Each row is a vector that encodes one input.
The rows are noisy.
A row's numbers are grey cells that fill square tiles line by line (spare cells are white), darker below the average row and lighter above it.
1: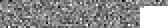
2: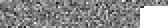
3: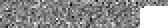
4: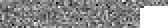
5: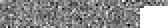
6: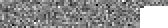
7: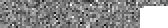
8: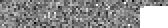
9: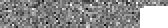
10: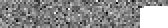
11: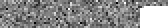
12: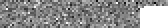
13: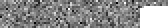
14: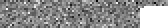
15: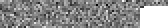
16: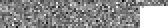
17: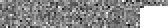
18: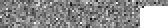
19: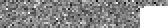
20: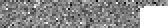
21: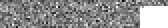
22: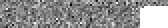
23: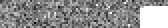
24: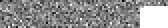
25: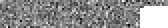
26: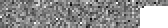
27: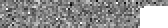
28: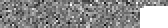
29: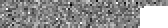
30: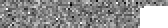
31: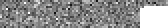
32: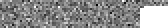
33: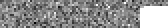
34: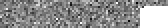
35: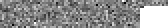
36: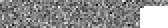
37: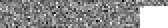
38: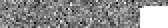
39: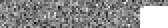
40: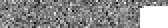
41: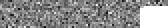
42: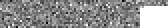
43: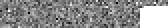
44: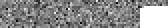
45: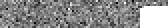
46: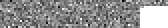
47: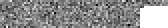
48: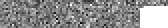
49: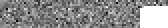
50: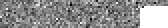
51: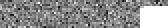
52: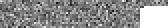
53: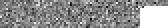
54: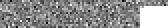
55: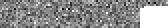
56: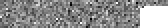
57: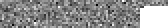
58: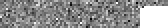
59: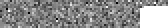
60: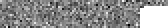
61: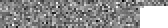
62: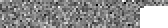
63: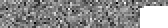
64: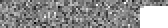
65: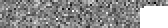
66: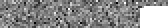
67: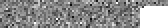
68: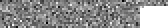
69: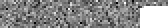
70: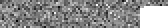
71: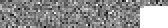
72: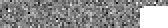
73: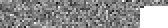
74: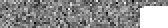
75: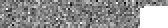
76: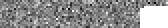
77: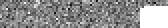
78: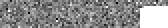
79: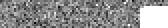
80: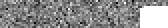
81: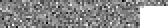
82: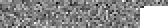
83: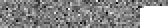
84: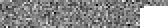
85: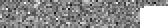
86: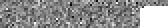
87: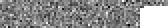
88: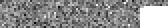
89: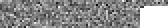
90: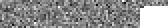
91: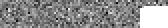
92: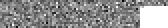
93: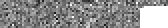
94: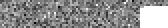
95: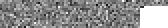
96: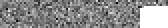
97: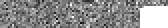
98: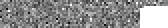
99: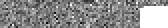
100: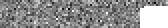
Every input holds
a true/false value, together with either a point on a 6-point line, or a point on a 7-point line.
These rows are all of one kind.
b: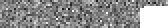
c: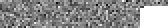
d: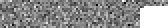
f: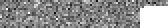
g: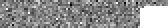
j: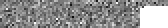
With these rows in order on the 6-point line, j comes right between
c and g.
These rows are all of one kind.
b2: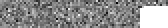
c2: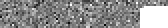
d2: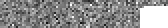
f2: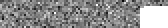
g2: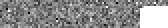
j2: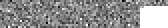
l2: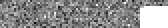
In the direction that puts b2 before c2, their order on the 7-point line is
l2, f2, b2, g2, j2, c2, d2.
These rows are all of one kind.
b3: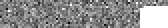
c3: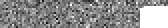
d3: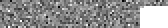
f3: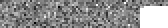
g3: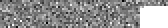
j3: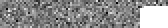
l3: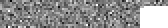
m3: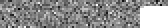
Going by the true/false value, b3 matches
c3 and j3.
